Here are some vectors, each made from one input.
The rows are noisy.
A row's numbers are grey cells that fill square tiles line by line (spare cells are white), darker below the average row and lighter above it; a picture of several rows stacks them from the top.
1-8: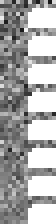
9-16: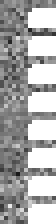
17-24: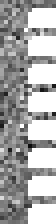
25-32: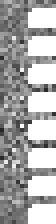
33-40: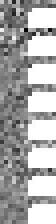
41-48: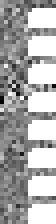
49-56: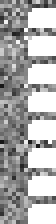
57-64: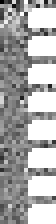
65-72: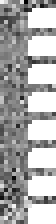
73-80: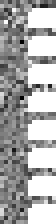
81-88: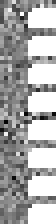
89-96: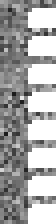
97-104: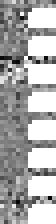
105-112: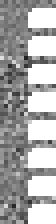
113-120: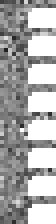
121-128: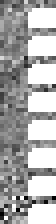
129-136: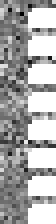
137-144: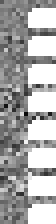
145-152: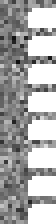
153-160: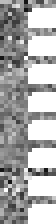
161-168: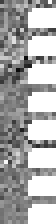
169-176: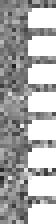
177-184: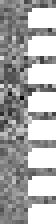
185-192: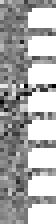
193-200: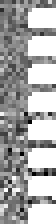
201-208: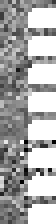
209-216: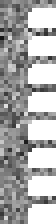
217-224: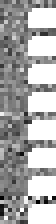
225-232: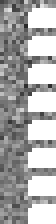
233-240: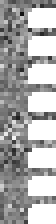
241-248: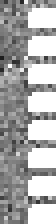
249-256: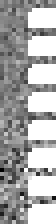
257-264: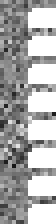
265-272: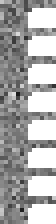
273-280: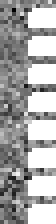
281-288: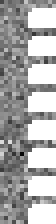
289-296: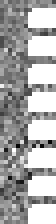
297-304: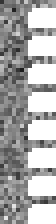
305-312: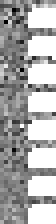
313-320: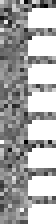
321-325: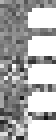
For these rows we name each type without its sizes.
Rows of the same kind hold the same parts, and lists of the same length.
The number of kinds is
4.
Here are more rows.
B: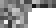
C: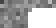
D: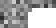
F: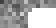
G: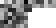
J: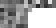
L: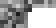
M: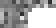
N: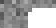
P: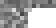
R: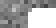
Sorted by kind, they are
B, G
C, L, N
D, J, P, R
F, M

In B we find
a point on a circle, a point on a line and a true/false value.
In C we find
a node of a tree.
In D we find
a point on a circle, a node of a tree and a true/false value.
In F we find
a point on a line.
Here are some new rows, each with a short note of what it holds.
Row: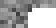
a point on a line
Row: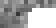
a node of a tree
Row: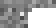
a point on a circle, a point on a line and a true/false value
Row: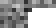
a point on a circle, a point on a line and a true/false value
